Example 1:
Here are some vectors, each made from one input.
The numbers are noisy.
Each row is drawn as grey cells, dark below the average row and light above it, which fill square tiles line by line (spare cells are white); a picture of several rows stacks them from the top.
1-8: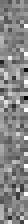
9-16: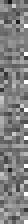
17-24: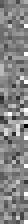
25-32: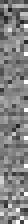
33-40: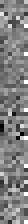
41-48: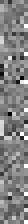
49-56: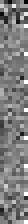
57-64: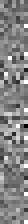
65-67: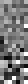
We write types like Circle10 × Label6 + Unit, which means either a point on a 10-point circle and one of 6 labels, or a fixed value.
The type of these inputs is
Circle13.
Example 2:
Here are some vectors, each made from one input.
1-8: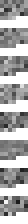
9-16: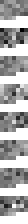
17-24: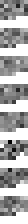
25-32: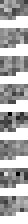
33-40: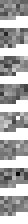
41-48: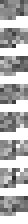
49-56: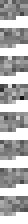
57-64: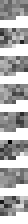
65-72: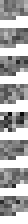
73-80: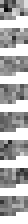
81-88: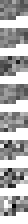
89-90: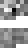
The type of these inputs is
Bool × Bool × Bool × Bool.
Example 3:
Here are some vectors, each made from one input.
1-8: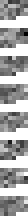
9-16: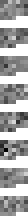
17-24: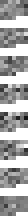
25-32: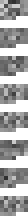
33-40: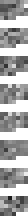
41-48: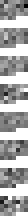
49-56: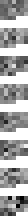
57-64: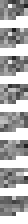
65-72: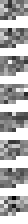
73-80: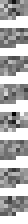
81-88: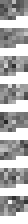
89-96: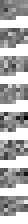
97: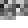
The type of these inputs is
Tree8.
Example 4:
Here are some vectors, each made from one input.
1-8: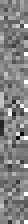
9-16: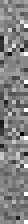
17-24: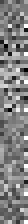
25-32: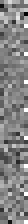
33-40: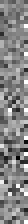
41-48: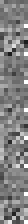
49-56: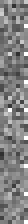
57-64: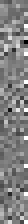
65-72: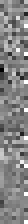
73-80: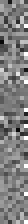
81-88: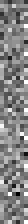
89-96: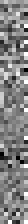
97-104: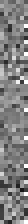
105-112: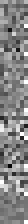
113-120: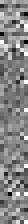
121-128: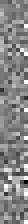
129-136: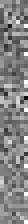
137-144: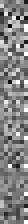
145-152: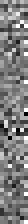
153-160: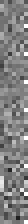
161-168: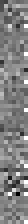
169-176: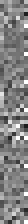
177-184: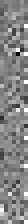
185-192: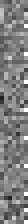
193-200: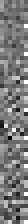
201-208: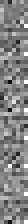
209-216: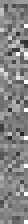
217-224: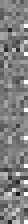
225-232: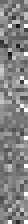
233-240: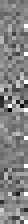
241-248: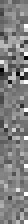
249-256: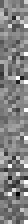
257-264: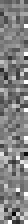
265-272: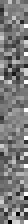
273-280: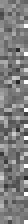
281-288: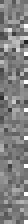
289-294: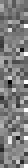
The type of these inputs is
Circle13.
